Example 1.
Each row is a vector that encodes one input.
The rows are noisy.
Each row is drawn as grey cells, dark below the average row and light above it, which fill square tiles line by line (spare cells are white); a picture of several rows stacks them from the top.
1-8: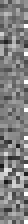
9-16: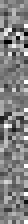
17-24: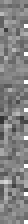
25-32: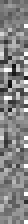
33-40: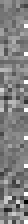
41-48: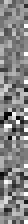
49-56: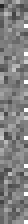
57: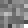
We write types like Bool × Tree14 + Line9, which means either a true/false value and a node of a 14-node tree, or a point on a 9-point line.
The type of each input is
Bool × Bool × Bool + Line4.
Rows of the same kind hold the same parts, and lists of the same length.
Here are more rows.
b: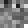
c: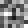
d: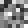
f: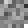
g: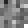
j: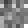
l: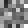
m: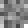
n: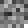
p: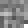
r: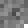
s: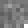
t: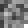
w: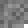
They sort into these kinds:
b, d, g, j, l, m
c, f, n, p, r, s, t, w

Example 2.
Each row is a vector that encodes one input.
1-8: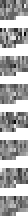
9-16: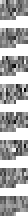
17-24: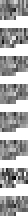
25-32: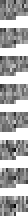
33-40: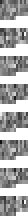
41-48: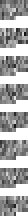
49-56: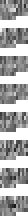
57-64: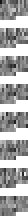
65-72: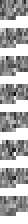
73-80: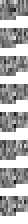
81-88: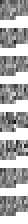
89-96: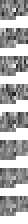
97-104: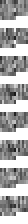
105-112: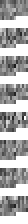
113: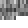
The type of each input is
Bool × Tree8.
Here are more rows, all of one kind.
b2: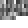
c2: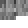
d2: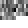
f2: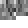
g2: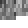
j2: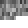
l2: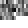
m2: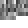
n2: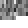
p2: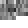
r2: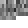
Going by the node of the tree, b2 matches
d2, j2 and n2.
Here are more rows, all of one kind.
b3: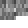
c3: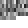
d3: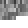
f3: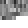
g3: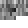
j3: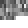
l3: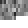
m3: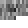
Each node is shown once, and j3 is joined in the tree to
c3.
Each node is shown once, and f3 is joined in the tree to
b3 and d3.
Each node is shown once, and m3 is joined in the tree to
g3.
